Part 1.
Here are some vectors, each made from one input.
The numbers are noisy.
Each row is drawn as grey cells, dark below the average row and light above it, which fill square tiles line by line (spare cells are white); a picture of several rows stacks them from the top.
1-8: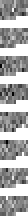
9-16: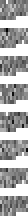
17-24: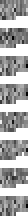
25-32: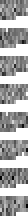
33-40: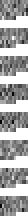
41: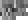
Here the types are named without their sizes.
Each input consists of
a point on each of two circles.
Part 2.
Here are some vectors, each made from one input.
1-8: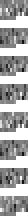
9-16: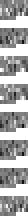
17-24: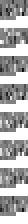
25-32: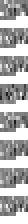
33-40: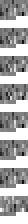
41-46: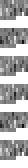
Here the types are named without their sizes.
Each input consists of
a point on a line and a true/false value.
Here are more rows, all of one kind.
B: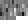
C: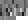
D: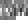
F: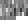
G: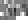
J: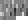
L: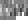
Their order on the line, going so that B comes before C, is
B, D, L, F, J, C, G.
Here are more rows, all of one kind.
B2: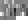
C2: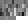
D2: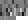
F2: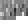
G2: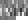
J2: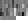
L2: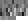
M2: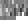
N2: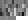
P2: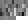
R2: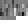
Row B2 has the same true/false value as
F2, G2 and M2.
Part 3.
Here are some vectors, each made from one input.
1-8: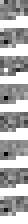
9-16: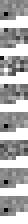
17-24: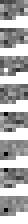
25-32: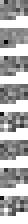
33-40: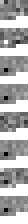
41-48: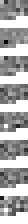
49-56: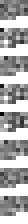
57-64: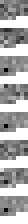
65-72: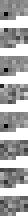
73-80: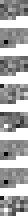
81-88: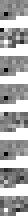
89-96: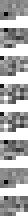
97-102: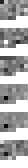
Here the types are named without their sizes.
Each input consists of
a true/false value, together with either a point on a circle, or a fixed value.
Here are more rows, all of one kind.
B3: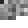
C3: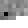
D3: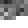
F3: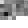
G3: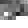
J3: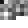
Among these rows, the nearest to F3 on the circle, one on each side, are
C3 and D3.
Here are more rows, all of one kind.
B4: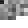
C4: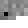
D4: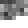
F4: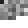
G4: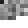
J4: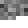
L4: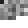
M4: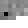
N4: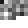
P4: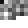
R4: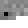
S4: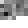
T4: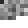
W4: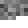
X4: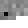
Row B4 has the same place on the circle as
F4, G4, L4 and T4.
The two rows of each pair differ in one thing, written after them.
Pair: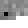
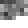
the true/false value
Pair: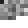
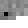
the place on the circle
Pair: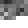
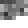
the place on the circle
